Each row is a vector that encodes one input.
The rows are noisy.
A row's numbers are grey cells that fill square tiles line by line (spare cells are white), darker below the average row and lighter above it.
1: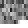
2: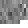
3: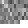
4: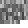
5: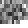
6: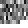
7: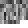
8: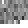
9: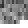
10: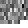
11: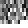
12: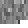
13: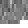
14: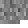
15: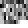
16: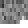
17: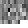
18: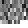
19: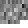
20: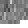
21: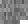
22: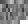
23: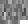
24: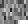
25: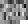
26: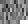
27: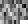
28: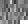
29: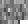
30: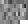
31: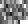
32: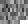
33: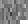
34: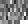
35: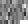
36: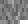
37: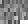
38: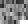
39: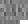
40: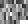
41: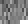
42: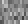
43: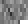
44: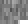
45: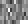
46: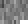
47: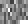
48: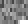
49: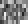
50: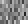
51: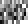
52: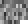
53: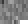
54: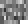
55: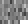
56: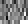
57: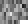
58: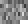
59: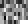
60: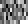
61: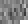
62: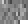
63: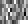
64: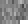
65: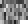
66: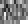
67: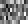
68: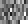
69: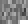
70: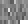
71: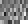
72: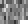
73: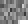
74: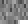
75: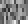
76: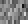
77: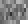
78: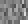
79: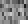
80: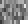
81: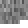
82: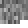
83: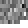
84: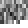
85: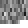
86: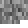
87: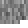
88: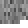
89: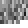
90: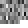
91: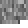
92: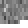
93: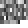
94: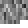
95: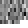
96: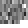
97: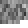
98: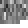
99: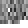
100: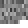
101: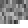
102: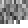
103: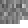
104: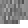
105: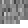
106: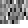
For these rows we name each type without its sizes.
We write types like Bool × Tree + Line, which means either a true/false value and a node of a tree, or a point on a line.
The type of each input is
(Bool × Bool × Bool × Bool × Label + Unit) × Line.
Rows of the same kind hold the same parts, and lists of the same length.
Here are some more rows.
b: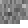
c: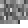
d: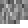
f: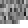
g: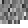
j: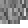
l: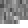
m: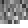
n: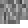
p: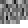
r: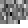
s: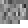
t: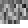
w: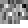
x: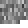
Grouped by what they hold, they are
b, c, d, f, g, j, l, m, n, p, r, t, x
s, w

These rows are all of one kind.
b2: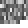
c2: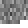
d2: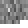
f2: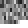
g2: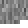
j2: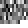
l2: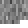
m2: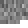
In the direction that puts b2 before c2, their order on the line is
b2, d2, l2, c2, g2, f2, m2, j2.
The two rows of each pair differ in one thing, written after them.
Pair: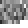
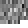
the label
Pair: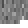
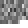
one of the four true/false values
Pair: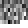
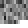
the place on the line
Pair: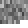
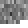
the place on the line
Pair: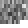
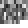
the place on the line
